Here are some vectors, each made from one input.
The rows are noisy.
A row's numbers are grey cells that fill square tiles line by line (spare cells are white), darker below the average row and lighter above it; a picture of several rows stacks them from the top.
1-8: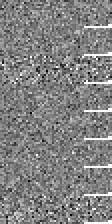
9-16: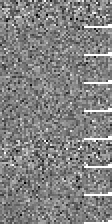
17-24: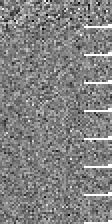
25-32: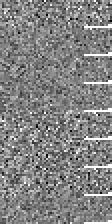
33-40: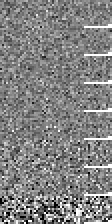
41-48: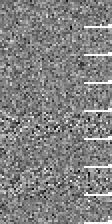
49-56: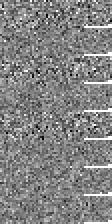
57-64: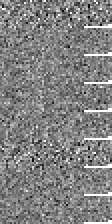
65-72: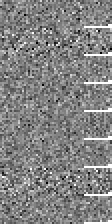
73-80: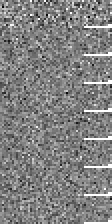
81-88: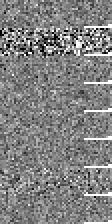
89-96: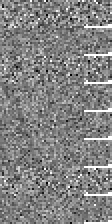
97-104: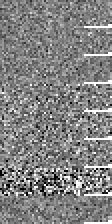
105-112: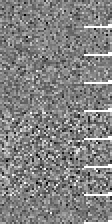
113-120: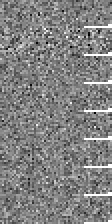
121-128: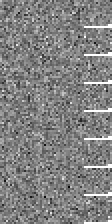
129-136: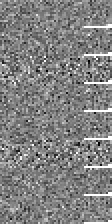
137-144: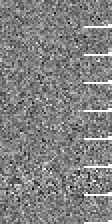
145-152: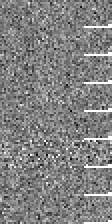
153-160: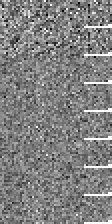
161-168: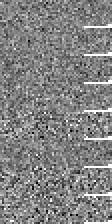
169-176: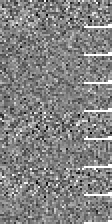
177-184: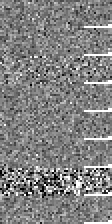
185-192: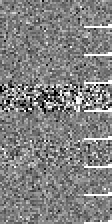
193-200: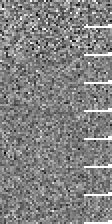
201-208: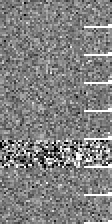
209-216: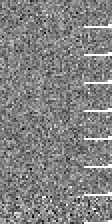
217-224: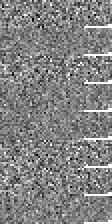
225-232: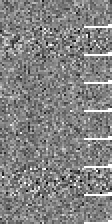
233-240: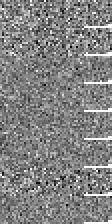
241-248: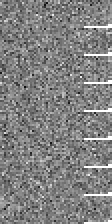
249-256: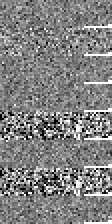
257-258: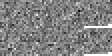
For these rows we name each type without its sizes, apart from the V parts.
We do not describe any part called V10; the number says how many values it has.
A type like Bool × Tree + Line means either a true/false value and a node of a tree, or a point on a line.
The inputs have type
List(Circle × (Circle + V10)).
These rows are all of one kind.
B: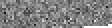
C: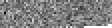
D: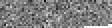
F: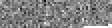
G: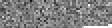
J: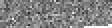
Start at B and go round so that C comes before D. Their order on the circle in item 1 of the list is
B, C, J, F, D, G.
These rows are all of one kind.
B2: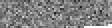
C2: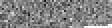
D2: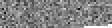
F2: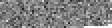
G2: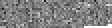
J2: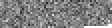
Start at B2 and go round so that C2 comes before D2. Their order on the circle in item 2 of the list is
B2, C2, J2, F2, G2, D2.
